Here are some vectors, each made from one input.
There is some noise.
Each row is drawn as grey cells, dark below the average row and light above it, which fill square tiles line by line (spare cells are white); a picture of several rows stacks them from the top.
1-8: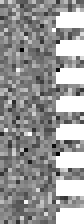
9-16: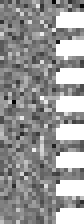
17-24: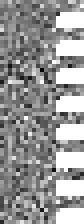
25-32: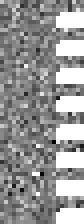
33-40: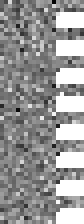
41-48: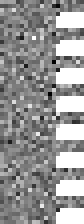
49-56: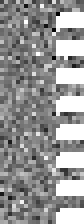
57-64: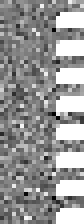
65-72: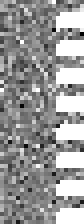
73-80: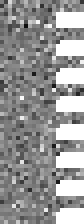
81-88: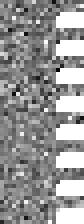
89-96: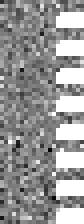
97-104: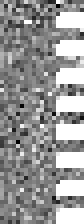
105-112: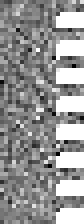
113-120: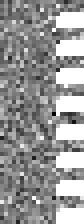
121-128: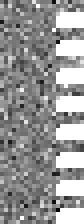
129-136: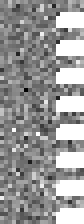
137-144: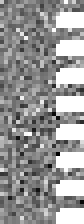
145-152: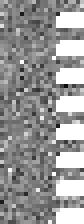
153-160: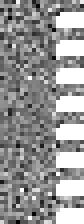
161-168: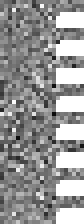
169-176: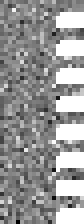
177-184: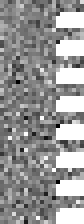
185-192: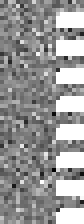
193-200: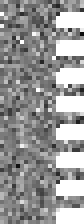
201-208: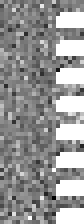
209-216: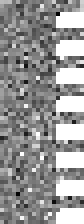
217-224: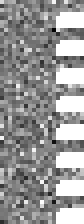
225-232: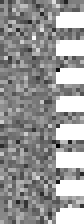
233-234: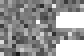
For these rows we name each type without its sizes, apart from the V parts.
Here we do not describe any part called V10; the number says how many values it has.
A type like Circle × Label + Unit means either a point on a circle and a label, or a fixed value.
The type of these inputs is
(Bool × Bool × Bool + Circle) × V10.
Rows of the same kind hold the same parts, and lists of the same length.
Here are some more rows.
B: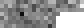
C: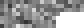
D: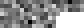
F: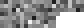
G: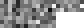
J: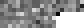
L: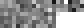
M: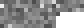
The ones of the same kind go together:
B, C, J, M
D, F, G, L

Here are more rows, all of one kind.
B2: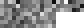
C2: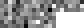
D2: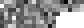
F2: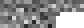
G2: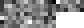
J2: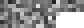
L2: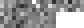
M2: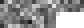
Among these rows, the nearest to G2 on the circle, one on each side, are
D2 and J2.
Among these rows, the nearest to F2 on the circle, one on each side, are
C2 and D2.
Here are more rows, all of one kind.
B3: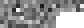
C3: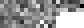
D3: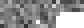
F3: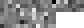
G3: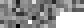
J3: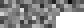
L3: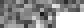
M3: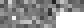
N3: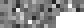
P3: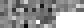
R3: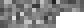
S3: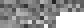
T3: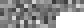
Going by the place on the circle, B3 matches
G3, N3 and T3.
